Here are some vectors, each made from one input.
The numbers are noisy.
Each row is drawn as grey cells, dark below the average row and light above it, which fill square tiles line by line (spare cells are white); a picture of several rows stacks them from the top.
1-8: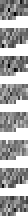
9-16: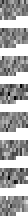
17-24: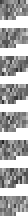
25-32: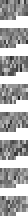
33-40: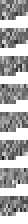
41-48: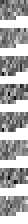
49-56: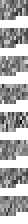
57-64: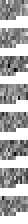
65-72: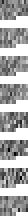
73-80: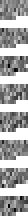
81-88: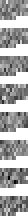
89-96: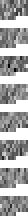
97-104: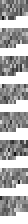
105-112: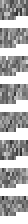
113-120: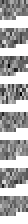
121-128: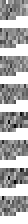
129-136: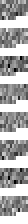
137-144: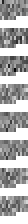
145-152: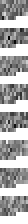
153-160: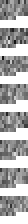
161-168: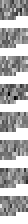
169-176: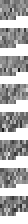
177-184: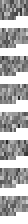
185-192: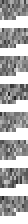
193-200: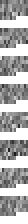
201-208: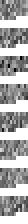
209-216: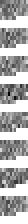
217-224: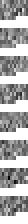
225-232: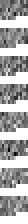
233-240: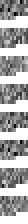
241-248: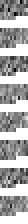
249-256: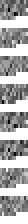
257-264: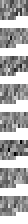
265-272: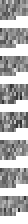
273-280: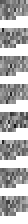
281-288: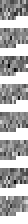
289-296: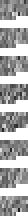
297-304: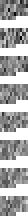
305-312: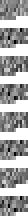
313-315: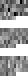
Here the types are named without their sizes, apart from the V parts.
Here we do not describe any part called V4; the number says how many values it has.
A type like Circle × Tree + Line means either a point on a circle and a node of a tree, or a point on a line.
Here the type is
Line + List(Bool × V4).
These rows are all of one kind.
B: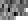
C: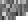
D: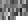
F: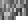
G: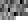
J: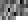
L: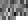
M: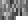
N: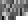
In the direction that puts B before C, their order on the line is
B, G, J, L, D, F, M, N, C.
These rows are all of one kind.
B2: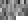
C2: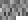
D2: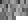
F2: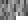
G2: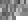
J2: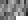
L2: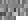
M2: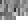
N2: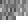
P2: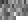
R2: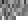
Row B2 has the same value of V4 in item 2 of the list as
C2, G2 and R2.
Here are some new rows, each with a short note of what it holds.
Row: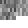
a list of two items
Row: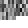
the empty list
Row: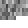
a list of one item
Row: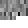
a list of two items
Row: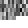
the empty list
